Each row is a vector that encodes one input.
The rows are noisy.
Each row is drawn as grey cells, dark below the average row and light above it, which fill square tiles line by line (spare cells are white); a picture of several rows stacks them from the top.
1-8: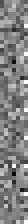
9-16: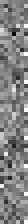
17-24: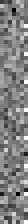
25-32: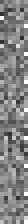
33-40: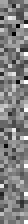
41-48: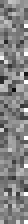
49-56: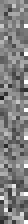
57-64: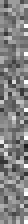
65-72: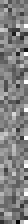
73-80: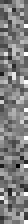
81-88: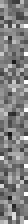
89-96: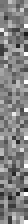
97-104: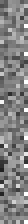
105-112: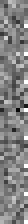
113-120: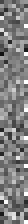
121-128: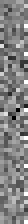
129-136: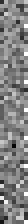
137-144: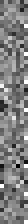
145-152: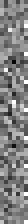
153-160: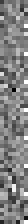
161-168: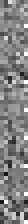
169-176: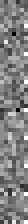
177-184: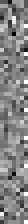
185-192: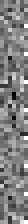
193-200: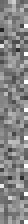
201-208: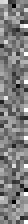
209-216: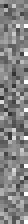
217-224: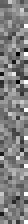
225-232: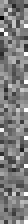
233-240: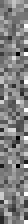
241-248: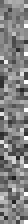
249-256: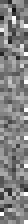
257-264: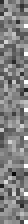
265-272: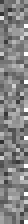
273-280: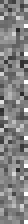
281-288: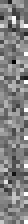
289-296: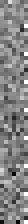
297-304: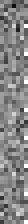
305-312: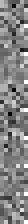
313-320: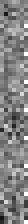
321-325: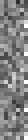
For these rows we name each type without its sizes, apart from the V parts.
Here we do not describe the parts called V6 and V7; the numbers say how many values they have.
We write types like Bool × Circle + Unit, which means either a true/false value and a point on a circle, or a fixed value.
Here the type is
(Bool × Line + V6) × V7.
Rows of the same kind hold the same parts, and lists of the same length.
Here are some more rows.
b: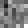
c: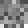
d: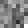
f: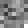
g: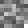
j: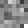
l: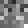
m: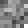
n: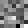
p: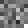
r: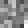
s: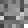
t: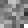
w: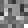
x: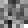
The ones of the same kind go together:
b, c, d, f, g, j, l, m, p, r, s, t, w
n, x

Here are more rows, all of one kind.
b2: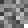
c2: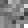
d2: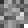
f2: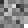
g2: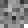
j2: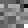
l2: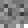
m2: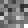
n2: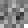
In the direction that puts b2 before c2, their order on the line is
b2, d2, f2, c2, l2, n2, m2, j2, g2.
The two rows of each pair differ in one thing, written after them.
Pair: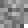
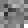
the place on the line
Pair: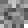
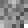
the value of V7
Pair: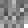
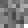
the value of V7
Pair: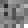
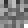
the value of V7
